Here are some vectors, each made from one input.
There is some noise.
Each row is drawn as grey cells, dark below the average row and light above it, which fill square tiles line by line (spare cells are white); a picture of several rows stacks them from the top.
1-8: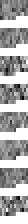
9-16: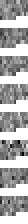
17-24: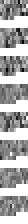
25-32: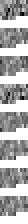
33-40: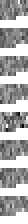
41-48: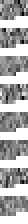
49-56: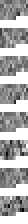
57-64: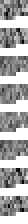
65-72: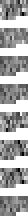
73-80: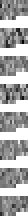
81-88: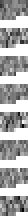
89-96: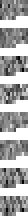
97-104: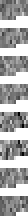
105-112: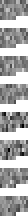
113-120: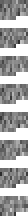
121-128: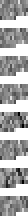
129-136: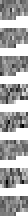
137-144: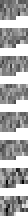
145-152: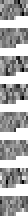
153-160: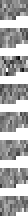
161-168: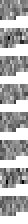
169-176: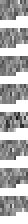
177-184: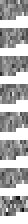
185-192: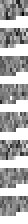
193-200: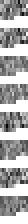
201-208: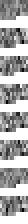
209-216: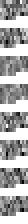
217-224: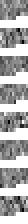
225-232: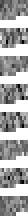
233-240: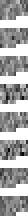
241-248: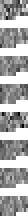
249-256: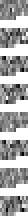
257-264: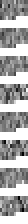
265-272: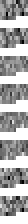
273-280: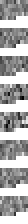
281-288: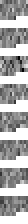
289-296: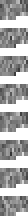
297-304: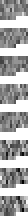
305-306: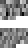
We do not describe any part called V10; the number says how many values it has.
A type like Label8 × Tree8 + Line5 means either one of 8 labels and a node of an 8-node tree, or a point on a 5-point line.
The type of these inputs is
Bool × Label8 × Line4 + Line7 × V10.
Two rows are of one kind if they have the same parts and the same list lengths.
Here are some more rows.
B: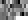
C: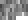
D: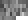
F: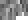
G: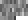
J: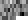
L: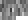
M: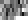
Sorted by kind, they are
B, J, M
C, D, F, G, L

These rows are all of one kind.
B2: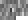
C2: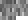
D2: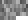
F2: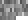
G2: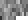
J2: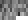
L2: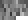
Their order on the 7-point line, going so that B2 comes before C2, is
J2, L2, D2, G2, F2, B2, C2.
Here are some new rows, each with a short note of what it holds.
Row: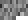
a point on a 7-point line and a value of V10
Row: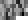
one of 8 labels, a point on a 4-point line and a true/false value
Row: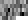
one of 8 labels, a point on a 4-point line and a true/false value
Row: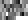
one of 8 labels, a point on a 4-point line and a true/false value
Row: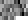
one of 8 labels, a point on a 4-point line and a true/false value
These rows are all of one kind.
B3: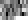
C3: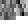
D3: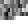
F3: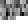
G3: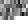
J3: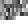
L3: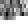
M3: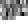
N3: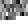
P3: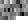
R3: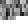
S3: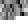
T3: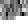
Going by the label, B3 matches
M3, S3 and T3.
